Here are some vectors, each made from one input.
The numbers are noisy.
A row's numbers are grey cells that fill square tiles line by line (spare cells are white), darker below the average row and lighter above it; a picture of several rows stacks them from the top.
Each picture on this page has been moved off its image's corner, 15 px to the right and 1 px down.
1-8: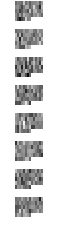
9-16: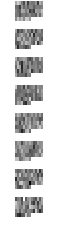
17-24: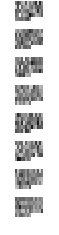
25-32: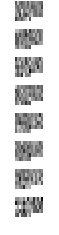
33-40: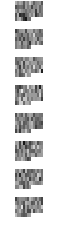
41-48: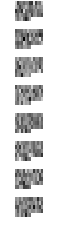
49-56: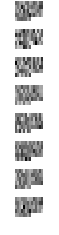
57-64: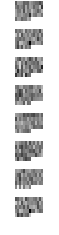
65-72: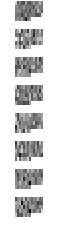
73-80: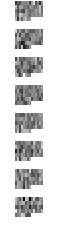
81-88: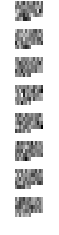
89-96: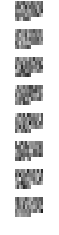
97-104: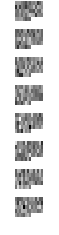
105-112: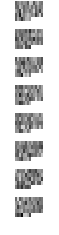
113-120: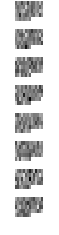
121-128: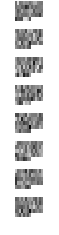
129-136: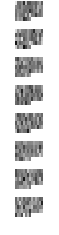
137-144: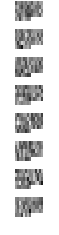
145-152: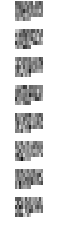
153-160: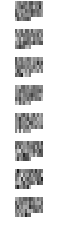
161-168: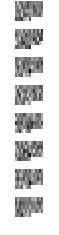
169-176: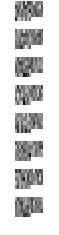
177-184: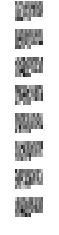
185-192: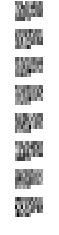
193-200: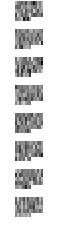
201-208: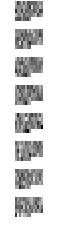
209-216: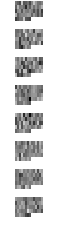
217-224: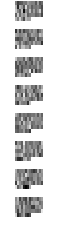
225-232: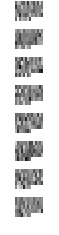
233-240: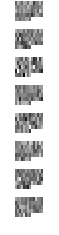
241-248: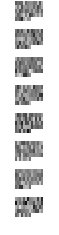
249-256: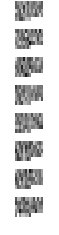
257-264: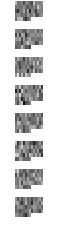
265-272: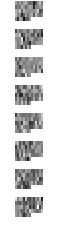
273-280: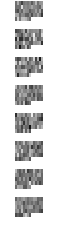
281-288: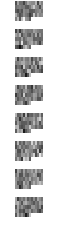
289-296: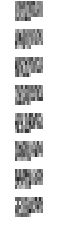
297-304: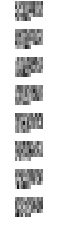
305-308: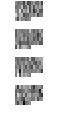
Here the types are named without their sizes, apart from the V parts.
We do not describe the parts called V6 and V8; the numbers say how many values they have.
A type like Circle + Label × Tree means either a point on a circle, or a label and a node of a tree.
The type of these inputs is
Bool × Bool × Bool × Bool × (Circle + V6) × (Line + V8).
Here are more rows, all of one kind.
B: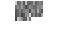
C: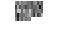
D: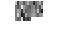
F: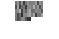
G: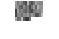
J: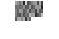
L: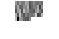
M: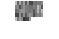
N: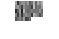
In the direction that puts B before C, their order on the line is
J, D, F, G, N, M, L, B, C.
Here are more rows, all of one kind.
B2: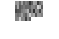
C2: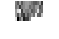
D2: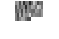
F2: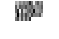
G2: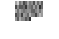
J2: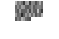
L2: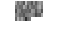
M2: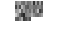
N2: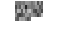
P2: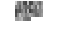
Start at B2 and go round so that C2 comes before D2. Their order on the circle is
B2, F2, L2, J2, M2, C2, N2, D2, G2, P2.
